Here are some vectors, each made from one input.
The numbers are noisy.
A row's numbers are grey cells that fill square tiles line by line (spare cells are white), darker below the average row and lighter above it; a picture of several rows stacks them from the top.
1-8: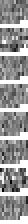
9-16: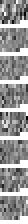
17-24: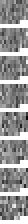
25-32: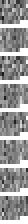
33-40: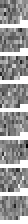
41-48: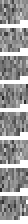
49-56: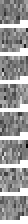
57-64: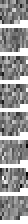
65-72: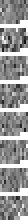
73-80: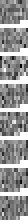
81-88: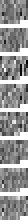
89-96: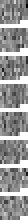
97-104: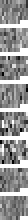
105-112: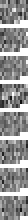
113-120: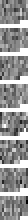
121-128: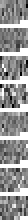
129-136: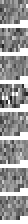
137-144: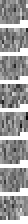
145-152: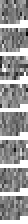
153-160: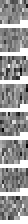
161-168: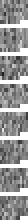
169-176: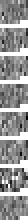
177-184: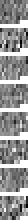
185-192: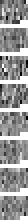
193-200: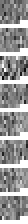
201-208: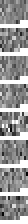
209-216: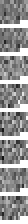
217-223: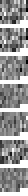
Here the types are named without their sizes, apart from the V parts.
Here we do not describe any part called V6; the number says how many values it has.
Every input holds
a value of V6, together with either a node of a tree, or a list of points on a circle.
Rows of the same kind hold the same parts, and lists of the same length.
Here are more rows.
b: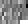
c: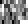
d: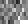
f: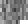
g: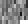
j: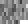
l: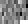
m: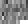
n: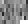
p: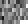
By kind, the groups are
b, f, g, m
c
d, p
j, n
l

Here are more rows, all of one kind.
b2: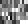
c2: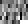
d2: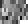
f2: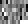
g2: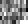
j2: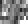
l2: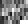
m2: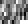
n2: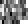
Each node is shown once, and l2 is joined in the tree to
b2 and d2.
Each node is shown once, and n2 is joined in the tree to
m2.
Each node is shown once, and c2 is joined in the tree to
d2.
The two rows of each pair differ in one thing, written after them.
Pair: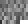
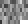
the value of V6
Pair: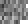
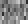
the value of V6
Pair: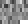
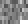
the place on the circle in item 1 of the list
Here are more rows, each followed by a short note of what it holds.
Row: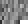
a value of V6, together with a list of one item
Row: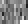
a value of V6, together with a list of one item
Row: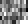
a node of a tree and a value of V6
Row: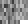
a value of V6, together with a list of one item
